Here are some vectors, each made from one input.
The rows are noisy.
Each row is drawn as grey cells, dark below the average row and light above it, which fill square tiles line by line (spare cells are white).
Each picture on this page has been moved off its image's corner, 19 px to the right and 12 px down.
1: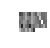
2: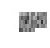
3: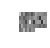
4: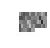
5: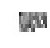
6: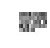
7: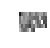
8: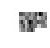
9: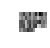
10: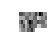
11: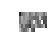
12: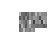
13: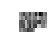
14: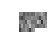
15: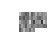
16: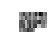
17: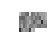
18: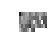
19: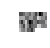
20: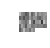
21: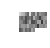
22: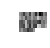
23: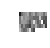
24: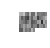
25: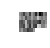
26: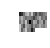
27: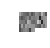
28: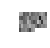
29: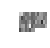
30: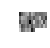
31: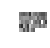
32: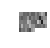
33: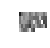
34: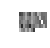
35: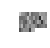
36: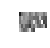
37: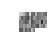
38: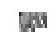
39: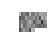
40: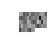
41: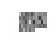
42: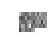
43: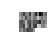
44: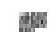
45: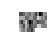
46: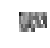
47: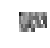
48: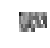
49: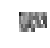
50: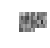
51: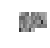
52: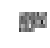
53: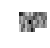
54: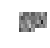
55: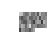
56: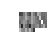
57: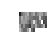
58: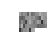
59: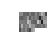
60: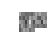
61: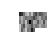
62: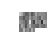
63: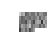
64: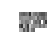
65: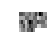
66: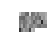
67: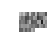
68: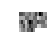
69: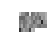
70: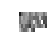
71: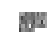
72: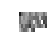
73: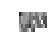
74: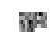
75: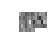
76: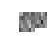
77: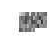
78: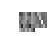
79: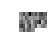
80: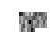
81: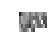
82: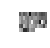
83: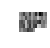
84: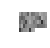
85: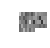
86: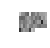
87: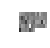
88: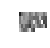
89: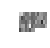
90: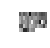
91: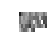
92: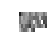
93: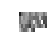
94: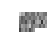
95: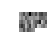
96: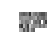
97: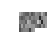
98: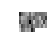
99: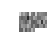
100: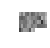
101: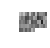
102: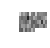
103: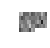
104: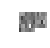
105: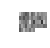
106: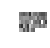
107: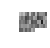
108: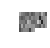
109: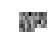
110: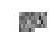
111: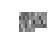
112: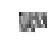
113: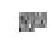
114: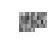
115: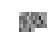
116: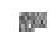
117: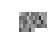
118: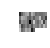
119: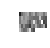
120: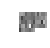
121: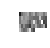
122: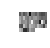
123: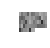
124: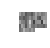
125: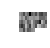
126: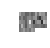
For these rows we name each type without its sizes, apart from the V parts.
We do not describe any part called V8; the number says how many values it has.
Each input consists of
either a point on a circle, or a label and a value of V8.
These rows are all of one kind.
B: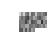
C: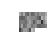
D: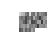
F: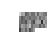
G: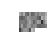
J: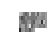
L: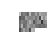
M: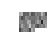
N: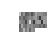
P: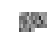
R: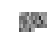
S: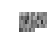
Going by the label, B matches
D and S.
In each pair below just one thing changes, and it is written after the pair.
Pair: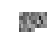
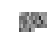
the label
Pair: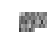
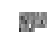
the value of V8
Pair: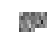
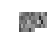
the value of V8
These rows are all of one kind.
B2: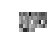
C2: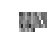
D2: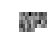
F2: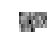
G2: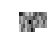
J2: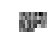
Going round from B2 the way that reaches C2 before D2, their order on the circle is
B2, C2, F2, G2, J2, D2.
